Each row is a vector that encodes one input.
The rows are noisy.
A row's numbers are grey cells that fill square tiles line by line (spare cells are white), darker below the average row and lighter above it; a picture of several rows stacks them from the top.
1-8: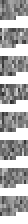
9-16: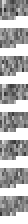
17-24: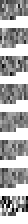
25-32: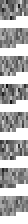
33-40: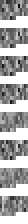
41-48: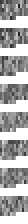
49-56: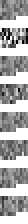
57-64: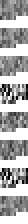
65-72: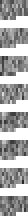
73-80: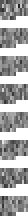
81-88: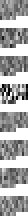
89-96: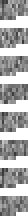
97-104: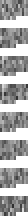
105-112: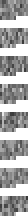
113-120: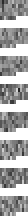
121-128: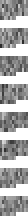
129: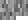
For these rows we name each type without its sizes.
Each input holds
a list of points on a line.
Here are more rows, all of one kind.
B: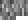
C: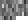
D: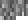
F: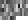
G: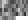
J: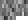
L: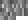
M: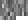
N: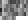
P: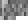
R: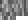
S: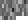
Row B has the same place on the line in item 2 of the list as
F, L and R.
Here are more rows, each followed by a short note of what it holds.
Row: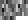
a list of two items
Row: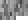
a list of one item
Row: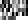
the empty list
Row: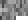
a list of one item
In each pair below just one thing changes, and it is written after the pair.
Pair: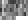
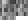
the place on the line in item 2 of the list
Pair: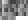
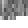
the place on the line in item 1 of the list
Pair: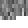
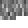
the place on the line in item 2 of the list
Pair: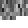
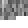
the place on the line in item 1 of the list
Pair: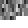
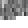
the place on the line in item 1 of the list
